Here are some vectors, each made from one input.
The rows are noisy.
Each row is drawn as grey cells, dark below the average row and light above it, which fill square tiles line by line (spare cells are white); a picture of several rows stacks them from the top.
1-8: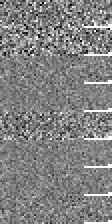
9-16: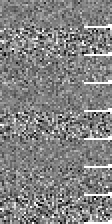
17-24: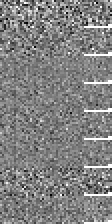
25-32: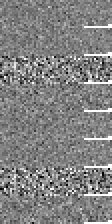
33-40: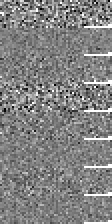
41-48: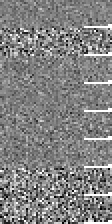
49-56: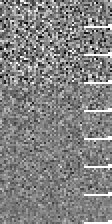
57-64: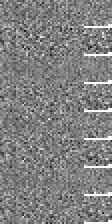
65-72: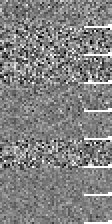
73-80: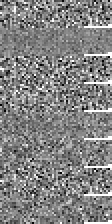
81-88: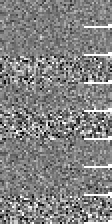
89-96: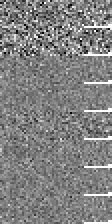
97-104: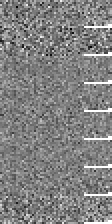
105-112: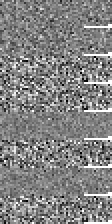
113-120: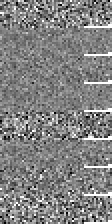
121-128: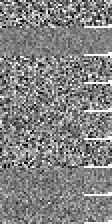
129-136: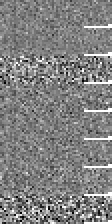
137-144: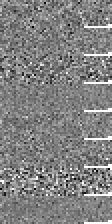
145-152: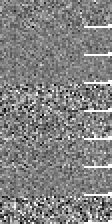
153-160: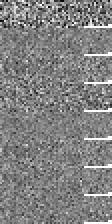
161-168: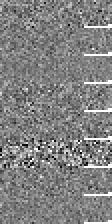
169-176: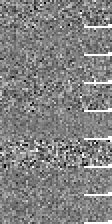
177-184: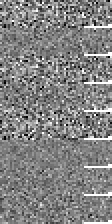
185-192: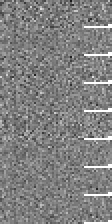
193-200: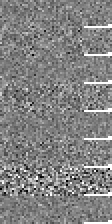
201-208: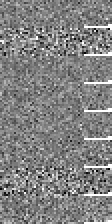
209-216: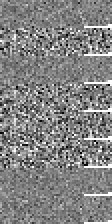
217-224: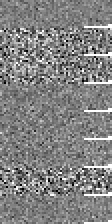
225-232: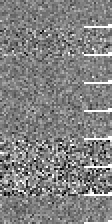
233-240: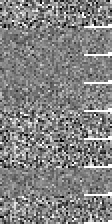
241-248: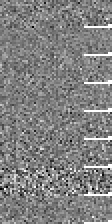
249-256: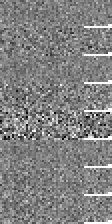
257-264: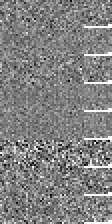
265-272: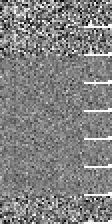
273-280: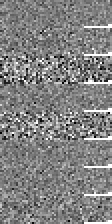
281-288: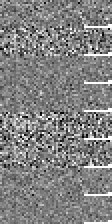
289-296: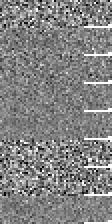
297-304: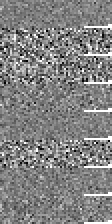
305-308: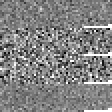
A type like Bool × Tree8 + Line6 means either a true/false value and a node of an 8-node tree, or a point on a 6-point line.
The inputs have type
Bool × Bool × Bool + Tree11 × Tree11 × Tree11 × (Tree11 + Unit) + Unit.
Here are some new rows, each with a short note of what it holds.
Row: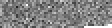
a node of each of four 11-node trees
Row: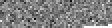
a node of each of four 11-node trees
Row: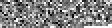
a fixed value
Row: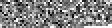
a fixed value
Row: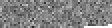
a node of each of four 11-node trees
